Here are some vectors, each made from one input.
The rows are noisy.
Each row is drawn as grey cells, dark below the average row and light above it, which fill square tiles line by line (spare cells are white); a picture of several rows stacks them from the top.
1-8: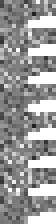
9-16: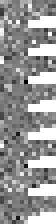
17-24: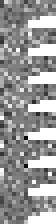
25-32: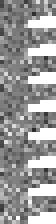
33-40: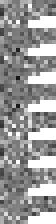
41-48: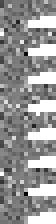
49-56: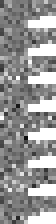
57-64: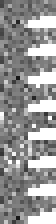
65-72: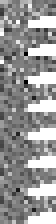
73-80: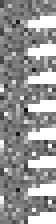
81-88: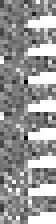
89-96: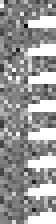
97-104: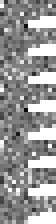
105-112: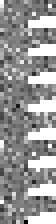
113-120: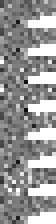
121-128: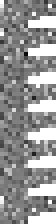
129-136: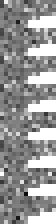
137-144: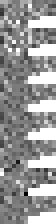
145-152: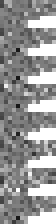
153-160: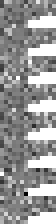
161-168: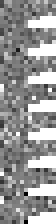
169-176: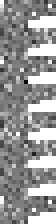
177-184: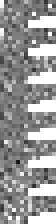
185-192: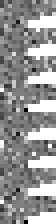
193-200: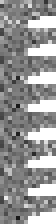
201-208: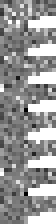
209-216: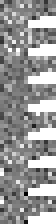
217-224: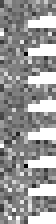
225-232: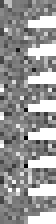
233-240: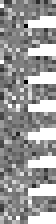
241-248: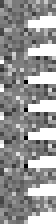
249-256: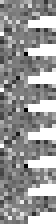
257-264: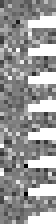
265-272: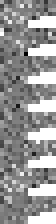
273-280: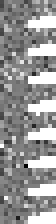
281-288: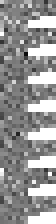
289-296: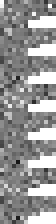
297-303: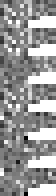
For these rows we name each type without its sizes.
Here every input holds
either a node of a tree, or three true/false values.
